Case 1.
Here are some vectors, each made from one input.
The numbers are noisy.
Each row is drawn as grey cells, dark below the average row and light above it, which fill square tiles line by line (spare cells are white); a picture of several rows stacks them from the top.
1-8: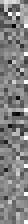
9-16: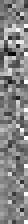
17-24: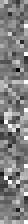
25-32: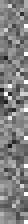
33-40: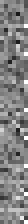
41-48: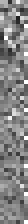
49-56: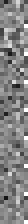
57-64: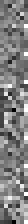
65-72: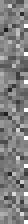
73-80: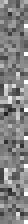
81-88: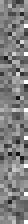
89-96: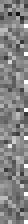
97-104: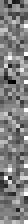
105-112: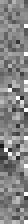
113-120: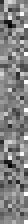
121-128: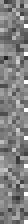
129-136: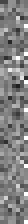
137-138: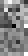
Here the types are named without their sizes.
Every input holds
either a point on a circle, or four true/false values.
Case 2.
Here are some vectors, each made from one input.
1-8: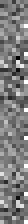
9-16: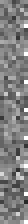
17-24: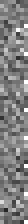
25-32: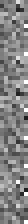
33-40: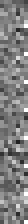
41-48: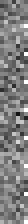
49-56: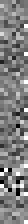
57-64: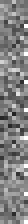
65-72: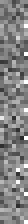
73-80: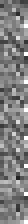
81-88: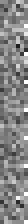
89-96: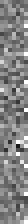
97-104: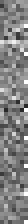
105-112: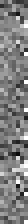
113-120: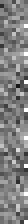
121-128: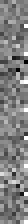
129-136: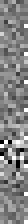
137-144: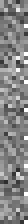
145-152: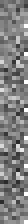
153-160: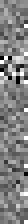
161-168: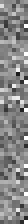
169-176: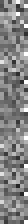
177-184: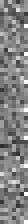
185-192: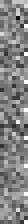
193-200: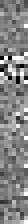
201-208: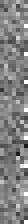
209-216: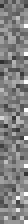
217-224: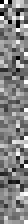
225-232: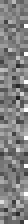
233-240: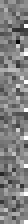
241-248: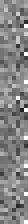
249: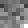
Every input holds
a list of up to two points on a 7-point line.
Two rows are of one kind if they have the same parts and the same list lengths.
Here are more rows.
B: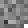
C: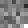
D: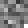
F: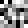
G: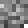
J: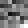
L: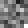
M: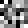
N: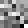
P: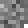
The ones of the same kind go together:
B, D, G, L, N, P
C, J
F, M

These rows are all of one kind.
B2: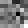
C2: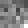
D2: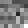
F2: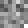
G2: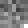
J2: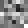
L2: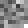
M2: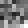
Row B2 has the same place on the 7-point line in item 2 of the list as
D2 and F2.
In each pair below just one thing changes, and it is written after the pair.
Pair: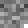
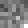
the place on the 7-point line in item 2 of the list
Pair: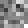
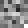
the place on the 7-point line in item 1 of the list
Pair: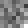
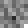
the place on the 7-point line in item 2 of the list
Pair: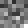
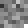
the place on the 7-point line in item 1 of the list
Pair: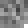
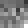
the place on the 7-point line in item 2 of the list
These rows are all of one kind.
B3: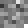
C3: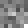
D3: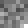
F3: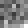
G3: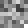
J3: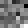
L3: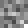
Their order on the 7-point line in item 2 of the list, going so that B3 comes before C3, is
B3, J3, D3, L3, F3, C3, G3.
